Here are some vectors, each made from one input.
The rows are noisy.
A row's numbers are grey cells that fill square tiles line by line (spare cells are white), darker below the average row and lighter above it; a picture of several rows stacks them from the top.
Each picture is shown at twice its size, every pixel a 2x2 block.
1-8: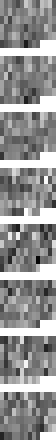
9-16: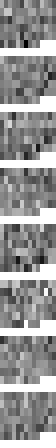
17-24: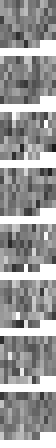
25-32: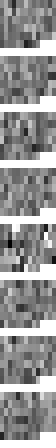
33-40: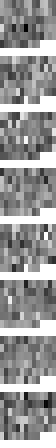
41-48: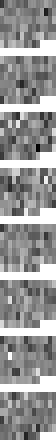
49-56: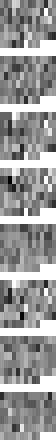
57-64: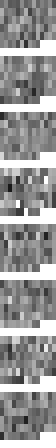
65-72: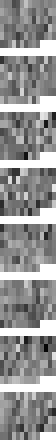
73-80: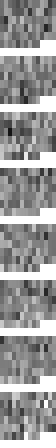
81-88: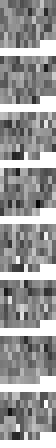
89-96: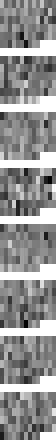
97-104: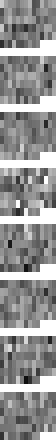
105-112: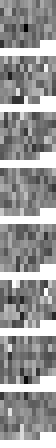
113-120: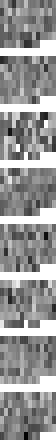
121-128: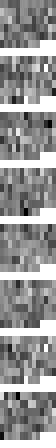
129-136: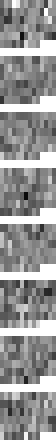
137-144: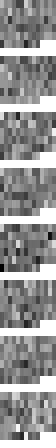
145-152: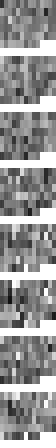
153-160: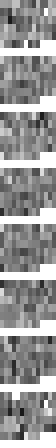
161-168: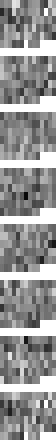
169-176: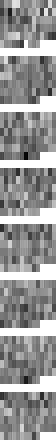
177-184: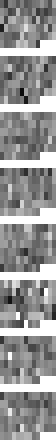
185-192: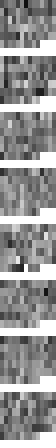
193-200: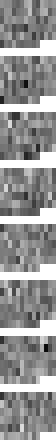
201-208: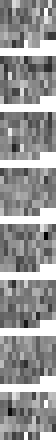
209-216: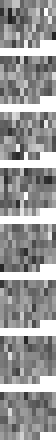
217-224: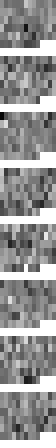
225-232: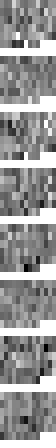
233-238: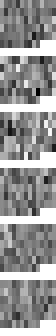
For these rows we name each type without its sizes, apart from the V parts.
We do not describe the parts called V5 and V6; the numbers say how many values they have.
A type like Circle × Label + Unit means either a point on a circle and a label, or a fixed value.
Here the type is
(Bool × Bool × Bool × Bool + V6) × V5 + Tree.
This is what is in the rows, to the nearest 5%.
About 20% of them hold a node of a tree. The rest hold a value of V5, together with either four true/false values, or a value of V6.
